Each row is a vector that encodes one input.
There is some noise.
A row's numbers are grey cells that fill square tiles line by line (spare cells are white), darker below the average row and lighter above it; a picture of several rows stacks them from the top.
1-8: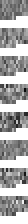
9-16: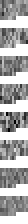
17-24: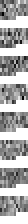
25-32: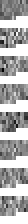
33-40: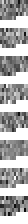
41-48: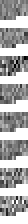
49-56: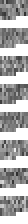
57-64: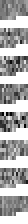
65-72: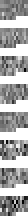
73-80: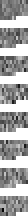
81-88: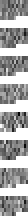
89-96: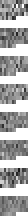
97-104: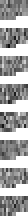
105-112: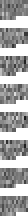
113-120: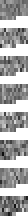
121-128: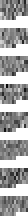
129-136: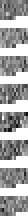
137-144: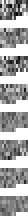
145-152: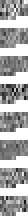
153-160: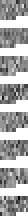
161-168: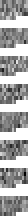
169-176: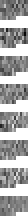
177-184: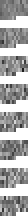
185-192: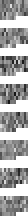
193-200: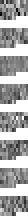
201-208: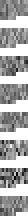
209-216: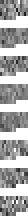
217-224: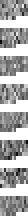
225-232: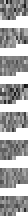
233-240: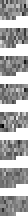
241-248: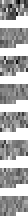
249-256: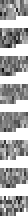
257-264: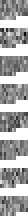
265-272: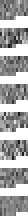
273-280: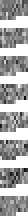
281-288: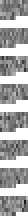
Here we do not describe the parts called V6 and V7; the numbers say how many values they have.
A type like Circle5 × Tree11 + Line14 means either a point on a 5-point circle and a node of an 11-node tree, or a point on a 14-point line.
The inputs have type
(Circle8 + V7) × Line9 + Line5 × V6.
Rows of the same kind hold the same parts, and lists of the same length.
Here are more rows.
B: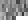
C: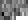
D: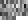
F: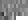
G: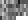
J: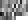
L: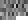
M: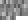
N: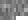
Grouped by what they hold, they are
B, D
C, F, J, L, N
G, M

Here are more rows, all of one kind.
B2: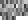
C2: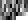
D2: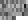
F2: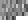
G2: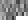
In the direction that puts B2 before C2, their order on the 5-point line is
B2, F2, G2, D2, C2.
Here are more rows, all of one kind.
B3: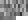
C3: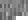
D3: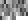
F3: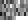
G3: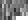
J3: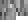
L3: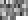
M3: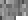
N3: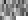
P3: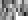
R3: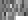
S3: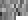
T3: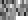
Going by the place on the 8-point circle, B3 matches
N3 and T3.
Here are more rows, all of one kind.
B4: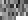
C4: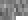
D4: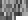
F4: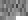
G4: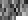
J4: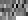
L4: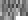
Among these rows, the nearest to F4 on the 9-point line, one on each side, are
D4 and G4.
